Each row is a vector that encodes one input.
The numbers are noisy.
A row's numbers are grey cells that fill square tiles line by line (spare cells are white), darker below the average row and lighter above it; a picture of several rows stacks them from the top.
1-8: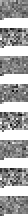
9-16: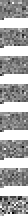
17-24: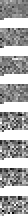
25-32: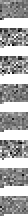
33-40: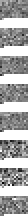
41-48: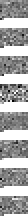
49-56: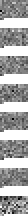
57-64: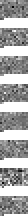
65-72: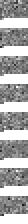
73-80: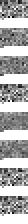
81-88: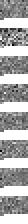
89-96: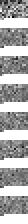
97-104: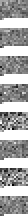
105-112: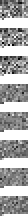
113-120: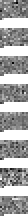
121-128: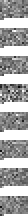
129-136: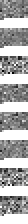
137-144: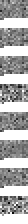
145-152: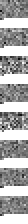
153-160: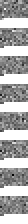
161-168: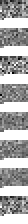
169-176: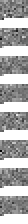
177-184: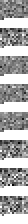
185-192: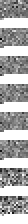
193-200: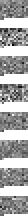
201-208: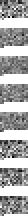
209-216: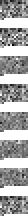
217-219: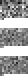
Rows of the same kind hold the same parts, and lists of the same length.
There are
3 kinds of row.
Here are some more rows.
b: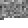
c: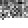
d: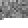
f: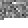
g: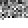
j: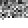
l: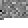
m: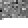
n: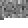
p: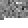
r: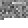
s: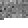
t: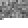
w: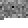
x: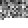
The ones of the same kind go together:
b, f, n, p, r, w
c, g, j, x
d, l, m, s, t

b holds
a node of each of three 8-node trees.
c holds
a point on a 7-point line and a true/false value.
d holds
a node of each of two 8-node trees.
